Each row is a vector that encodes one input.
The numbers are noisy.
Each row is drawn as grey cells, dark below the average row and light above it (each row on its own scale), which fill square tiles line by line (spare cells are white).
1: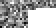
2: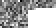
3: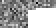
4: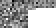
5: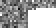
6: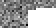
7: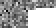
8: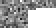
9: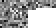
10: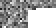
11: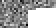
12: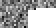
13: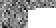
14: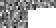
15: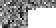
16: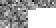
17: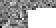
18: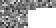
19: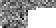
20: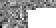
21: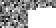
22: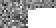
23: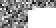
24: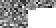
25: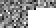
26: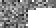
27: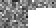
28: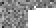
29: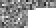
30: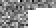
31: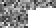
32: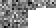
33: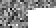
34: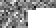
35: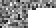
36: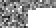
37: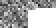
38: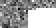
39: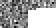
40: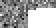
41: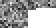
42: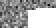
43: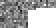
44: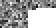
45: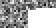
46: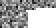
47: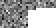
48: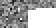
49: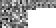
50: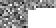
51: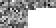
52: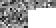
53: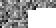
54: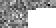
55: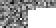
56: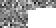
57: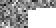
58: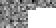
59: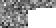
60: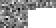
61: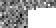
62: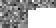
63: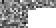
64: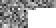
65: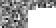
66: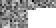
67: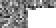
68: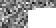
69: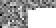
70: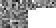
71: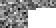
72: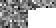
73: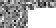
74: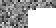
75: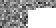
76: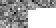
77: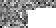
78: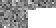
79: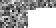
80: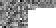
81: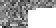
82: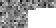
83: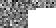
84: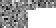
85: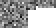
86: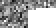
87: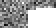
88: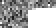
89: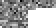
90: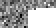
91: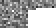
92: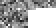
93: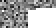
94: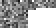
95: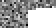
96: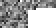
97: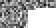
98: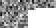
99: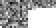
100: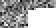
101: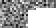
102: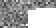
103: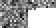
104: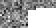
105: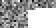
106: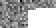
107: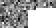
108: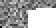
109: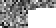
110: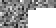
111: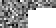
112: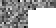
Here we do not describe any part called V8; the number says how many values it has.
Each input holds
a point on a 7-point line, together with either a point on a 4-point line, or a value of V8.
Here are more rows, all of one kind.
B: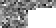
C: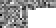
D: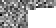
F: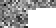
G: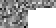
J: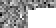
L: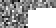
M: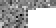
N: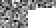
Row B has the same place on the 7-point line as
C, G and L.
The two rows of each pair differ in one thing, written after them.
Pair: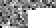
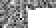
the place on the 4-point line
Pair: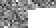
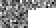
the place on the 4-point line
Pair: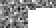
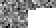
the place on the 7-point line
